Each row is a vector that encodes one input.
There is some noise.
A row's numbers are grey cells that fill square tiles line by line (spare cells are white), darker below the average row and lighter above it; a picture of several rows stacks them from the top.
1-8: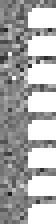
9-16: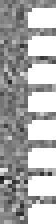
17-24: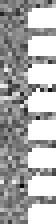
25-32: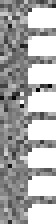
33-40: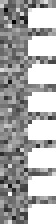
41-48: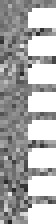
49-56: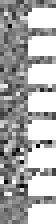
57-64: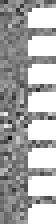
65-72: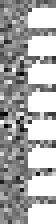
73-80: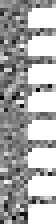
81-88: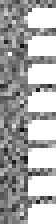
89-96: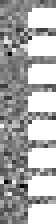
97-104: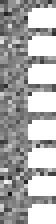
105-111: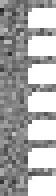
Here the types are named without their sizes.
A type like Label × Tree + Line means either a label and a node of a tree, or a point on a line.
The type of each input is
List(Line).
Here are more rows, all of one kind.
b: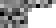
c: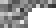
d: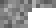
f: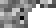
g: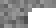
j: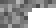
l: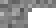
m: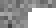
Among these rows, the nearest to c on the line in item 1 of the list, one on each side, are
b and g.
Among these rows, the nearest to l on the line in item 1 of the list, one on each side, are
g and j.
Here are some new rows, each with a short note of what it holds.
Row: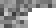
a list of two items
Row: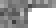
a list of one item
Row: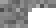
a list of two items
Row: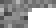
a list of one item
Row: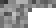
the empty list
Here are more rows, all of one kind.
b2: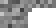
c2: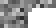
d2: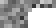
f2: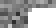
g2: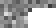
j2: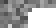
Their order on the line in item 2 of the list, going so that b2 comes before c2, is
b2, g2, d2, f2, j2, c2.
